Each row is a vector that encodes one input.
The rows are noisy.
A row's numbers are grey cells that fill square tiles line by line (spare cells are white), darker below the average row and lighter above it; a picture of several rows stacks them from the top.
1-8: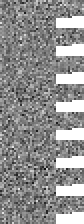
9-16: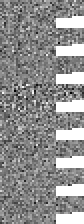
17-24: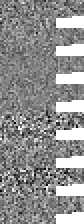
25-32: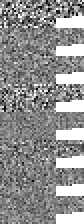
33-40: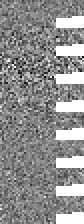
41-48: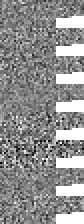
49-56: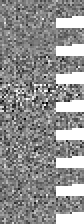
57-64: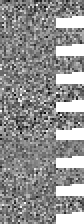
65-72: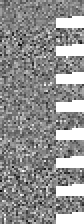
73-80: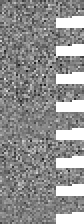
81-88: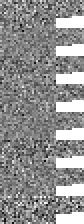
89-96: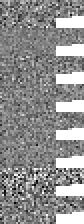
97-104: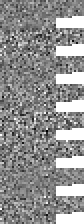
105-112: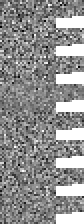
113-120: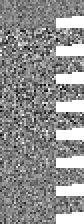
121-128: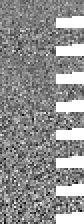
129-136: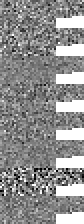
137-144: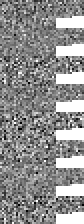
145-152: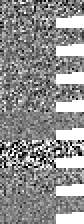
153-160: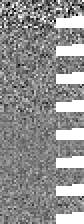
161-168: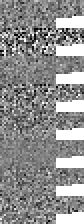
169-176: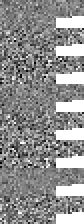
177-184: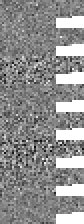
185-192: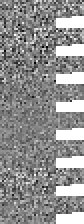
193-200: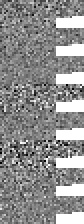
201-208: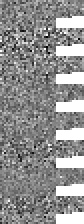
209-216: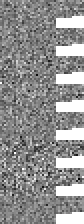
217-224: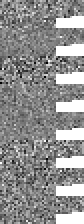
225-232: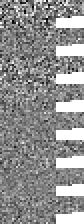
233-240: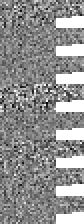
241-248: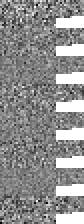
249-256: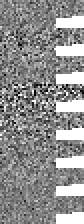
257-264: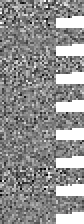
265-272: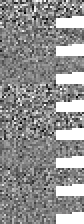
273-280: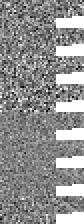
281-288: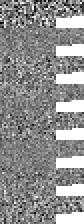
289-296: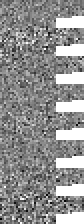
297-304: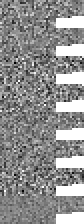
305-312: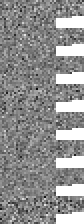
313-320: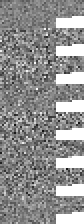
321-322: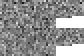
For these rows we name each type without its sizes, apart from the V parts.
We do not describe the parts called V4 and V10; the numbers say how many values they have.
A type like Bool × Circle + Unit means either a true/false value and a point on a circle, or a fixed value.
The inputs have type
Label × (Label × V10 + (Line + V4) × Tree).
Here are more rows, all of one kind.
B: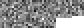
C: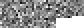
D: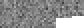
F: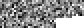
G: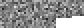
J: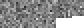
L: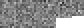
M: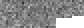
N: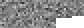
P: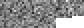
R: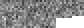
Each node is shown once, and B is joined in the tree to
L and M.
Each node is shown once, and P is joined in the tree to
R.
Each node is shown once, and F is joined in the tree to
N.
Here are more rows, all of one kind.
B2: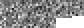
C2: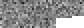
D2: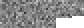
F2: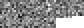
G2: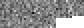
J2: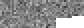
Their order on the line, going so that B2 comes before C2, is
G2, B2, C2, D2, J2, F2.
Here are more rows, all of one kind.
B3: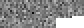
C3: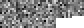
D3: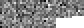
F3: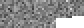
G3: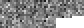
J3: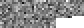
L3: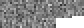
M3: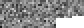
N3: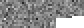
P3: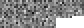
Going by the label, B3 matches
F3, J3, N3 and P3.
